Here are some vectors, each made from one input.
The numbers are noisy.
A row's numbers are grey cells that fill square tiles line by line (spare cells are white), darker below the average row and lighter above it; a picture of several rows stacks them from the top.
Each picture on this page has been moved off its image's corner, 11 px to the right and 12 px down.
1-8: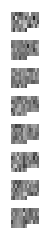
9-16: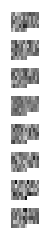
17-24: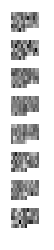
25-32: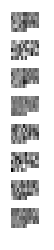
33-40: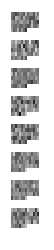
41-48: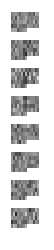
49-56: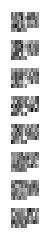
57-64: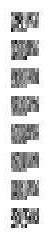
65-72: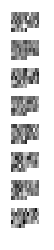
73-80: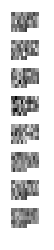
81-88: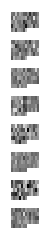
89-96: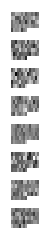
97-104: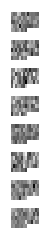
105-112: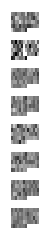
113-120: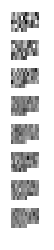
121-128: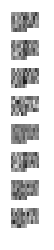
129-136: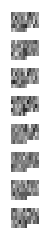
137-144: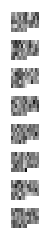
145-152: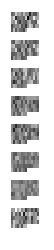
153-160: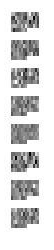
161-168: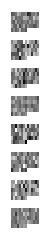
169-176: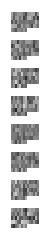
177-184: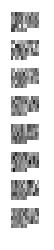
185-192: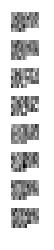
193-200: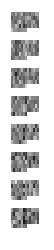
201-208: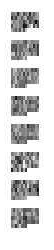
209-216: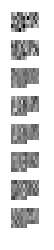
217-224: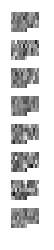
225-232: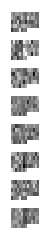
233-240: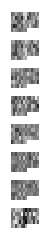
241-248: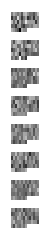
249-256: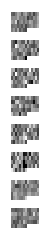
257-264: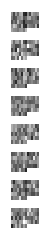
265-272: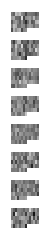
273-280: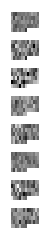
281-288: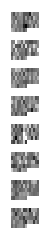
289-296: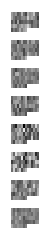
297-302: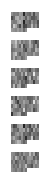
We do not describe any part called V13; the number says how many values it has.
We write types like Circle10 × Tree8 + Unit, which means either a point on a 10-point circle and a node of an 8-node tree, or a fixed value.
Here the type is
(Bool × (Tree9 + Unit) + Line9) × V13.
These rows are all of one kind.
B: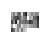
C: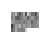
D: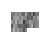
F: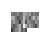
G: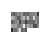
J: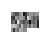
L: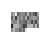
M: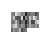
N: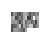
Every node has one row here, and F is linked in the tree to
C and L.
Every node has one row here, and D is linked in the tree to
G.
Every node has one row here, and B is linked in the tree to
G.
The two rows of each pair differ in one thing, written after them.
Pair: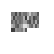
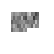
the value of V13
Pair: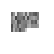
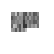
the node of the tree
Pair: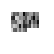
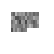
the true/false value
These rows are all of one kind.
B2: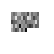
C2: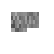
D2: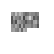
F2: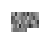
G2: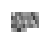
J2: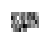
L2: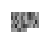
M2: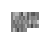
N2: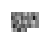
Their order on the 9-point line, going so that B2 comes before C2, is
N2, B2, D2, C2, G2, M2, J2, L2, F2.
